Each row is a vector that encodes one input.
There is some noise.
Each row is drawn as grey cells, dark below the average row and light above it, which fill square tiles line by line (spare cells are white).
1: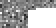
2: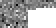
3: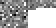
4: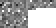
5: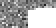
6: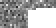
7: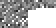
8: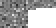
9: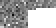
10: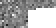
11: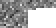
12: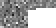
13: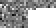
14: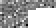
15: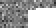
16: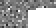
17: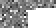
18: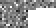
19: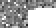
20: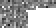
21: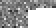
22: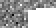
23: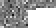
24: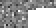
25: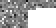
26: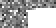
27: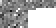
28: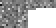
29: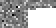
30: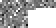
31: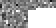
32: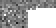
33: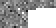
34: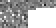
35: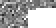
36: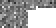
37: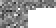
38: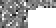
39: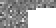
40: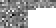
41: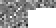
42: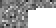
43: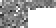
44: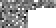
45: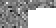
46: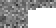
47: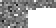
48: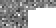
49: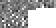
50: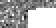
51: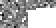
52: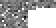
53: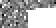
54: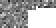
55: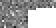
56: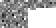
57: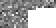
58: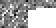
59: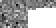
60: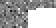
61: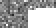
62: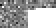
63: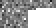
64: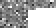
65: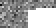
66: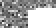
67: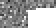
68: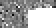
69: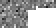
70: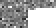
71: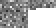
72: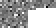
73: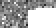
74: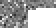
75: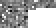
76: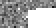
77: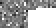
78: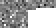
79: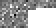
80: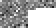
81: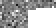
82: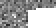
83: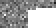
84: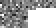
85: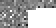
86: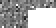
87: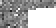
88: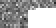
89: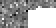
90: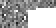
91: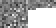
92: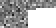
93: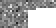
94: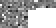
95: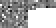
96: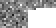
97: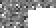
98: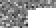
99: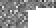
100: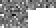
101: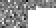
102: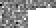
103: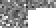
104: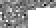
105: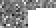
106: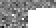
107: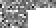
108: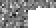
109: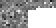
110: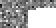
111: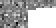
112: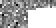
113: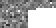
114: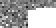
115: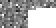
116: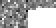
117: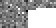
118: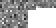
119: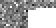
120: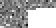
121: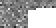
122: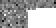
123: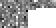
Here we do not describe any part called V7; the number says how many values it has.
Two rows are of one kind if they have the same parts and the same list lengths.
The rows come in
2 kinds.
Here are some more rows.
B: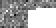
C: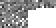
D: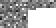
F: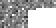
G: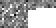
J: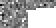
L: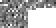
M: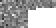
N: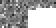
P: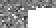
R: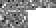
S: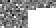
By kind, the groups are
B, C, G, J, R
D, F, L, M, N, P, S

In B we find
a point on a 5-point line and a value of V7.
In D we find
a point on a 5-point line and a node of an 8-node tree.
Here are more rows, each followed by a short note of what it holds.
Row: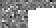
a point on a 5-point line and a value of V7
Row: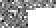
a point on a 5-point line and a value of V7
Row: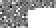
a point on a 5-point line and a value of V7
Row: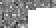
a point on a 5-point line and a node of an 8-node tree
